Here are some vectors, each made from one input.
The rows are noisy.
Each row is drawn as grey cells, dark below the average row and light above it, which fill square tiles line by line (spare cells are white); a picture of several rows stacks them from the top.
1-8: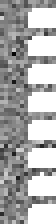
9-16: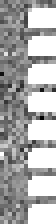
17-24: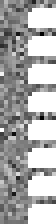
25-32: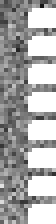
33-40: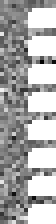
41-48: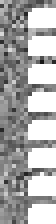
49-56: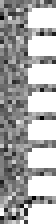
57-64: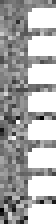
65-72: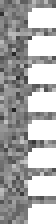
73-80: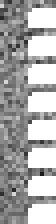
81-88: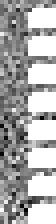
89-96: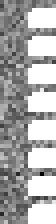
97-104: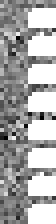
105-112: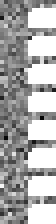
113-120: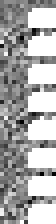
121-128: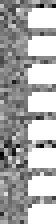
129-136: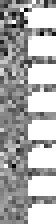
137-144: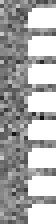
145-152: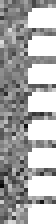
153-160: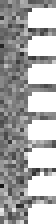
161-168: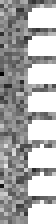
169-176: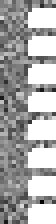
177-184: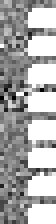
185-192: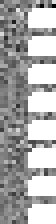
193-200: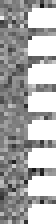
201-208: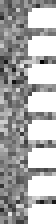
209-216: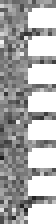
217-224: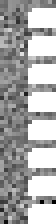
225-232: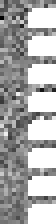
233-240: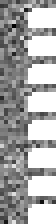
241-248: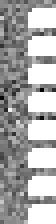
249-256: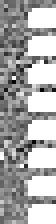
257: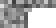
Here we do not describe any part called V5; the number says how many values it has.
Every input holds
a point on a 7-point line and a node of an 8-node tree, together with either three true/false values, or a value of V5.
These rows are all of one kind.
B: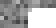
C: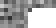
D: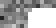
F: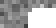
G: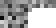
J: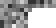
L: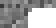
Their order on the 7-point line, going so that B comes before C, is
L, B, J, F, G, D, C.
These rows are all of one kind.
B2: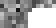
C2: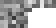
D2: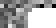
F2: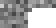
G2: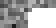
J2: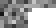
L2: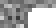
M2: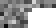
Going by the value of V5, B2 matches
G2 and J2.
